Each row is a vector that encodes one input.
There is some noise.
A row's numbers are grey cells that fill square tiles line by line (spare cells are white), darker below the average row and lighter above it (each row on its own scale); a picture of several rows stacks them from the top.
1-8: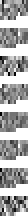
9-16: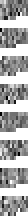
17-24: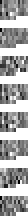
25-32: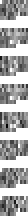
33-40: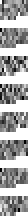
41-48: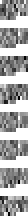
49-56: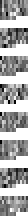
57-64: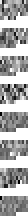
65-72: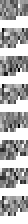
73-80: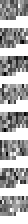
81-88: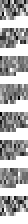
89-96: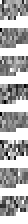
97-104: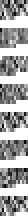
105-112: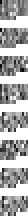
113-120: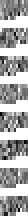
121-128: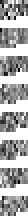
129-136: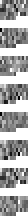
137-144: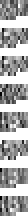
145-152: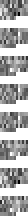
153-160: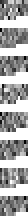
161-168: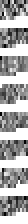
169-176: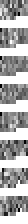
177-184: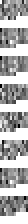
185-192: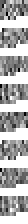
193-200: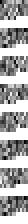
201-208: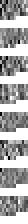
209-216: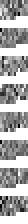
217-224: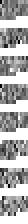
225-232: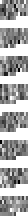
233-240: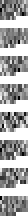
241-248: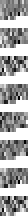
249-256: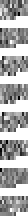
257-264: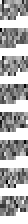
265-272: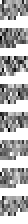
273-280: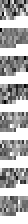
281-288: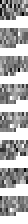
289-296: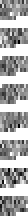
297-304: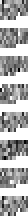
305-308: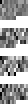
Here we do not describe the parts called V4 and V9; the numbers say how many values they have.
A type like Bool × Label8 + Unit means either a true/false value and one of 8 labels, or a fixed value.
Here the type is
Circle6 + (Line7 + V9) × V4.
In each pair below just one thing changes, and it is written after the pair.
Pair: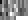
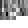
the value of V9
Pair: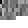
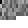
the value of V9
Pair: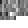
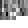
the value of V9
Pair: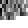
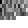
the value of V9
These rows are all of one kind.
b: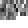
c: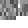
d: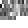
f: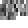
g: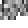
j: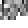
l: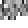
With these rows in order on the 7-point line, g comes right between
b and j.
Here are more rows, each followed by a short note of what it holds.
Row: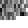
a value of V4 and a value of V9
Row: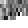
a point on a 6-point circle
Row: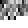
a value of V4 and a value of V9
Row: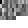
a value of V4 and a value of V9
